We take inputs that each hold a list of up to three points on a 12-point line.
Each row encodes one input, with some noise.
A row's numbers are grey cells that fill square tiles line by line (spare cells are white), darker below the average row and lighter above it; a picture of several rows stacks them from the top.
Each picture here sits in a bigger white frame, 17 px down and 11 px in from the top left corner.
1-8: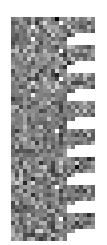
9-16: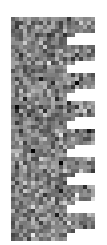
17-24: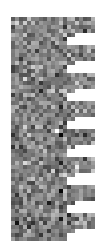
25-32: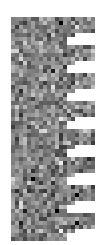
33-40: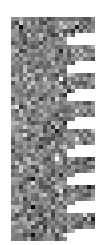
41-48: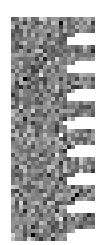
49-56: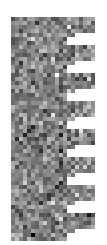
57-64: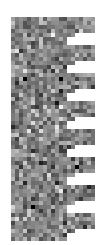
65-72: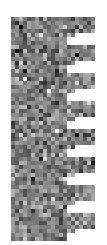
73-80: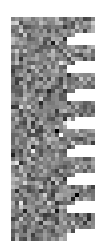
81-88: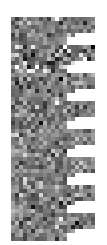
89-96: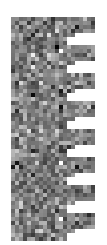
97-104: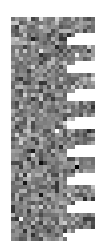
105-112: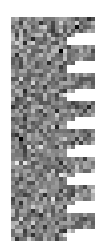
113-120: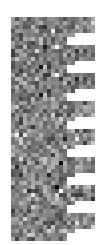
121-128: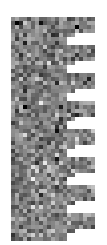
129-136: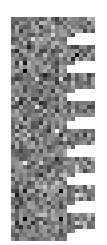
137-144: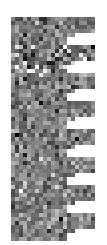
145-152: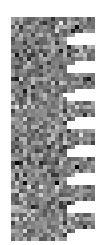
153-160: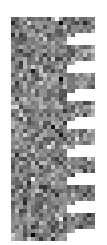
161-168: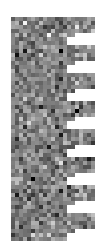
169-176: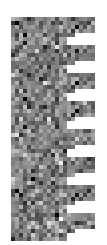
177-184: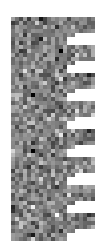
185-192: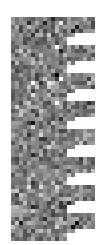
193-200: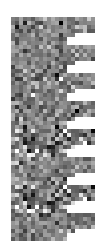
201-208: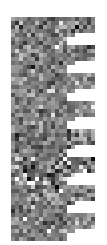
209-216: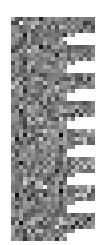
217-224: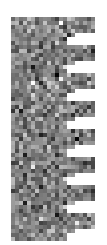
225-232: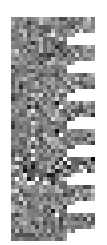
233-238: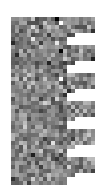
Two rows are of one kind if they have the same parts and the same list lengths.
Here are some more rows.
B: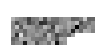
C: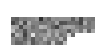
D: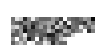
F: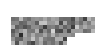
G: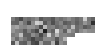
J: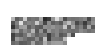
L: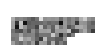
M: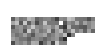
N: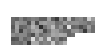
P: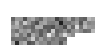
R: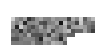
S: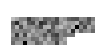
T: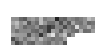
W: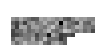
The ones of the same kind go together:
B, G, J, L, N, R, S, T, W
C, F, P
D
M

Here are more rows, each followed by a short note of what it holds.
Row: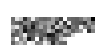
the empty list
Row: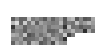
a list of one item
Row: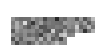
a list of three items
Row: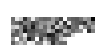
the empty list
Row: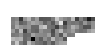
a list of one item
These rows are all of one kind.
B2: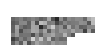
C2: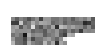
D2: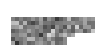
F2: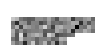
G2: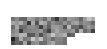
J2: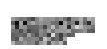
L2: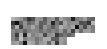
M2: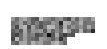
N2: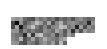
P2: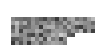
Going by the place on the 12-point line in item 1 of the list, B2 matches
G2 and P2.
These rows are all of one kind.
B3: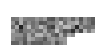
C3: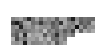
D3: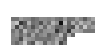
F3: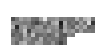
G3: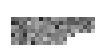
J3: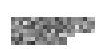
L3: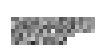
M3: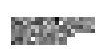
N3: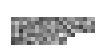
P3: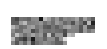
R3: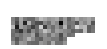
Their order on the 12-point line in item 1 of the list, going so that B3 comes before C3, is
M3, N3, J3, L3, D3, F3, R3, G3, P3, B3, C3.
